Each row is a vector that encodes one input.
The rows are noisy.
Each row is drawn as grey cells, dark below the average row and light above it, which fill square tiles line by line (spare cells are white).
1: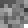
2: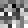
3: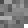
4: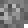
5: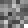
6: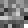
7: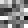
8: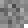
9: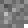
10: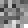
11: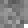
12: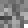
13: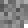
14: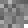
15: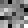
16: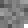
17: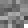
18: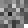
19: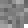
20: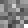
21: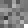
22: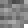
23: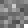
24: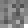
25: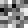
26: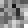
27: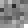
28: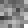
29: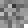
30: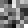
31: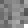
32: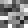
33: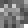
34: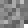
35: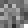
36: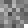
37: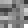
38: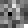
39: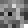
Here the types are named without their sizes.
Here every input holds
a label and a true/false value.
